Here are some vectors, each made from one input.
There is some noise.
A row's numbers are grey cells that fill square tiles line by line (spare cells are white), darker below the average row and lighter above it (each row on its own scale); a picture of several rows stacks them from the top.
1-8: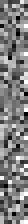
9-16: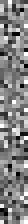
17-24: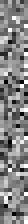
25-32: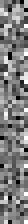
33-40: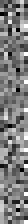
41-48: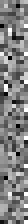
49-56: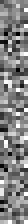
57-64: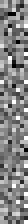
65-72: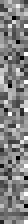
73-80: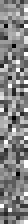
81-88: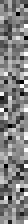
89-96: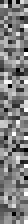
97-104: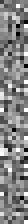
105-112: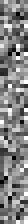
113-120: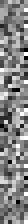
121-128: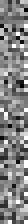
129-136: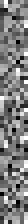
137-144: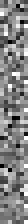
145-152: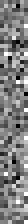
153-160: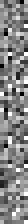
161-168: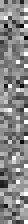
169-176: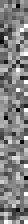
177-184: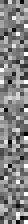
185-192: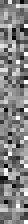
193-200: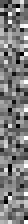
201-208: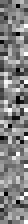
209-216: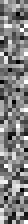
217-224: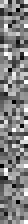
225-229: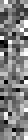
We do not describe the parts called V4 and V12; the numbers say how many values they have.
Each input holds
a value of V12, together with either one of 8 labels and a point on a 10-point line, or a value of V4.
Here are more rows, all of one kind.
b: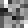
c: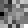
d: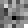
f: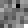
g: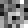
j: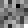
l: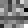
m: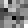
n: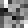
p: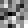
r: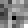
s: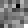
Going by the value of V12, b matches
d, m, n and r.
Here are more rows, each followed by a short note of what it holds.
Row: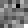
a value of V4 and a value of V12
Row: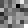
a value of V4 and a value of V12
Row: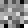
one of 8 labels, a point on a 10-point line and a value of V12
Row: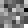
one of 8 labels, a point on a 10-point line and a value of V12
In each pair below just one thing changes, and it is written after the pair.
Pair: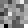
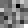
the value of V12
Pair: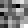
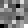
the value of V4
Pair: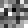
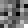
the value of V12
